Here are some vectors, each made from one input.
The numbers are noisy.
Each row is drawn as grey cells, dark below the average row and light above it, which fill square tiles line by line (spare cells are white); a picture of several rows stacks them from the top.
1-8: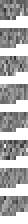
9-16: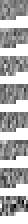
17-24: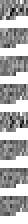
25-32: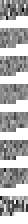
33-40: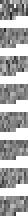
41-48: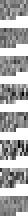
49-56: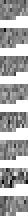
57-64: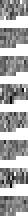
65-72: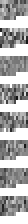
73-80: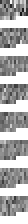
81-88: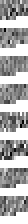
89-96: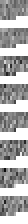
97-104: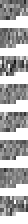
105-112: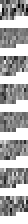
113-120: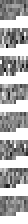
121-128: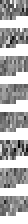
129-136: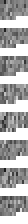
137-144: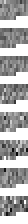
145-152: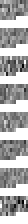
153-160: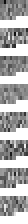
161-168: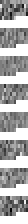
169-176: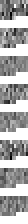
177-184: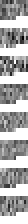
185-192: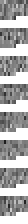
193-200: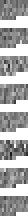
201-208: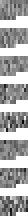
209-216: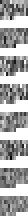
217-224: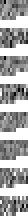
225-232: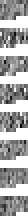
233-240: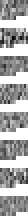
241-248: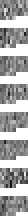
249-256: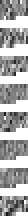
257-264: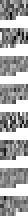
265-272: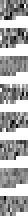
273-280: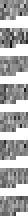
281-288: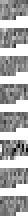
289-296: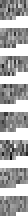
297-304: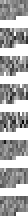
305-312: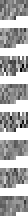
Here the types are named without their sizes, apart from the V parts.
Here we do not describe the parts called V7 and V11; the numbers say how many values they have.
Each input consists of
either five true/false values, a value of V7 and a value of V11, or a list of points on a line.
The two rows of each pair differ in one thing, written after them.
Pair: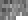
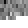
one of the five true/false values
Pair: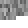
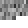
one of the five true/false values
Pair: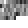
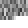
one of the five true/false values
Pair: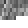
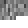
the value of V7
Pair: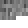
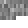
one of the five true/false values
